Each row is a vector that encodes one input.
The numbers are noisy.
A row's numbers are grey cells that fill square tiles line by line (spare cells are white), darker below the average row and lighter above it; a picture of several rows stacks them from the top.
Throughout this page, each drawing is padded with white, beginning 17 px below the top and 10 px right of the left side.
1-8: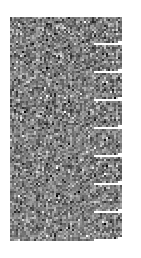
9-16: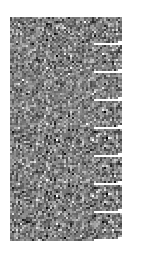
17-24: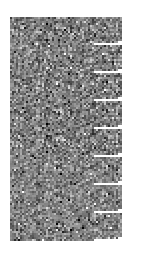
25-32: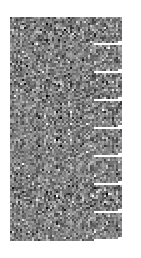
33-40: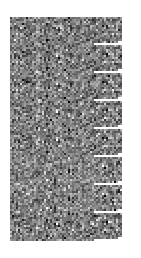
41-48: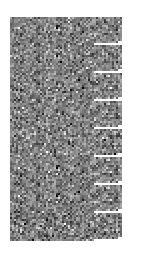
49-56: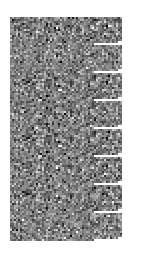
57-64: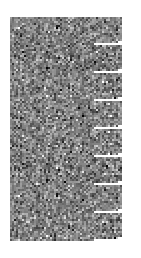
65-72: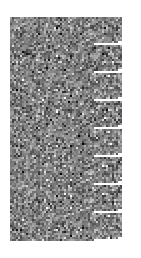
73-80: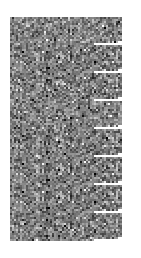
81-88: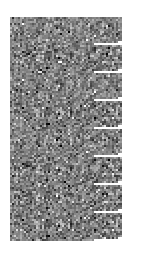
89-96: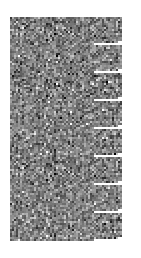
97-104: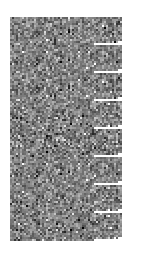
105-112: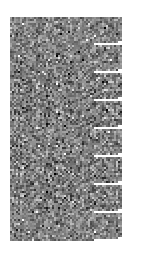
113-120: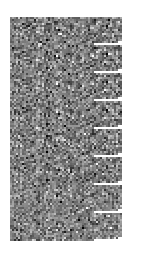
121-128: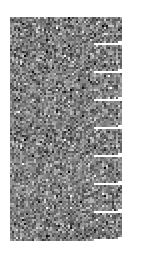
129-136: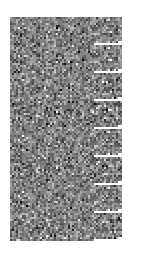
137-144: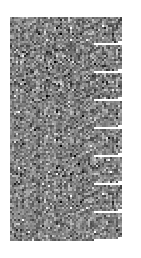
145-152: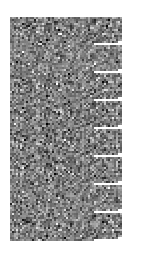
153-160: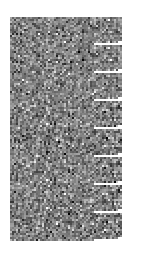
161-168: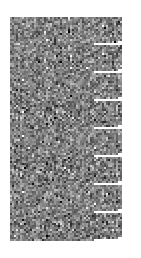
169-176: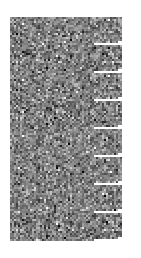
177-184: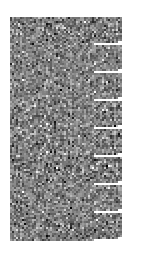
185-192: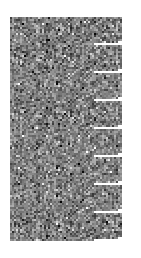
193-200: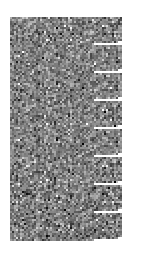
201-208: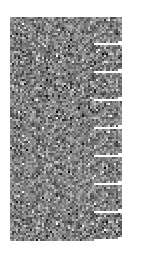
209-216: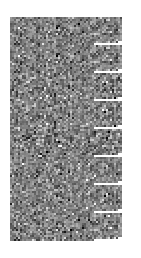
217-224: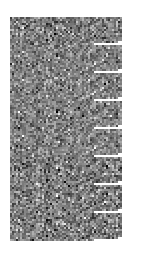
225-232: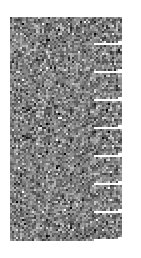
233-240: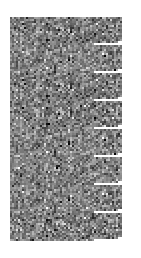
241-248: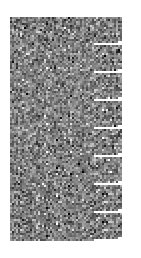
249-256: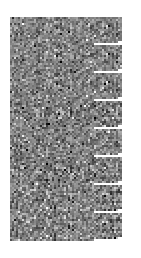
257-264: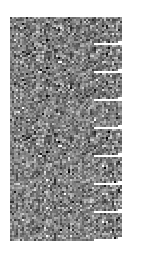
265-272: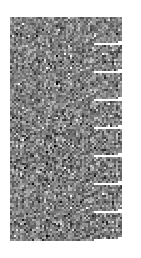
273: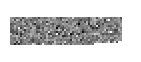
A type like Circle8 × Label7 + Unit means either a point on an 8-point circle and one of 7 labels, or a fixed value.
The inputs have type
Line6 × (Line6 + Tree9) + Tree13.
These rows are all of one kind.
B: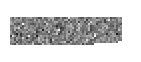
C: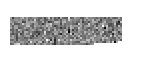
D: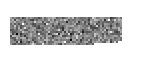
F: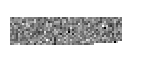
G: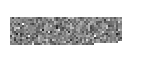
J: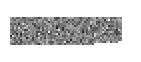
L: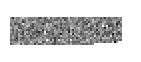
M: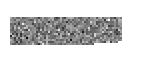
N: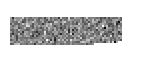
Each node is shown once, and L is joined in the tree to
G.
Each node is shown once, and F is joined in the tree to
C, D, G and M.
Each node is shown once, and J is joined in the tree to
M.
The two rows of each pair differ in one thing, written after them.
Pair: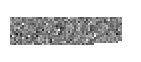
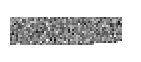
the place on the 6-point line
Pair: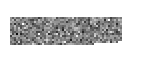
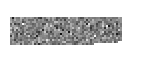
the place on the 6-point line
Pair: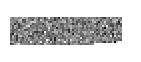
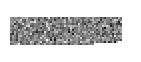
the node of the tree
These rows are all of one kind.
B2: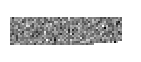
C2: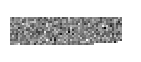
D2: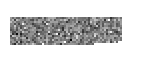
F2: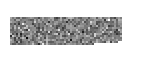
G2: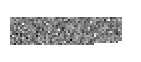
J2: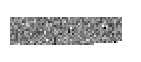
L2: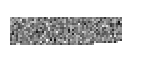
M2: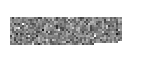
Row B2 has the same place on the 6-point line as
C2 and J2.
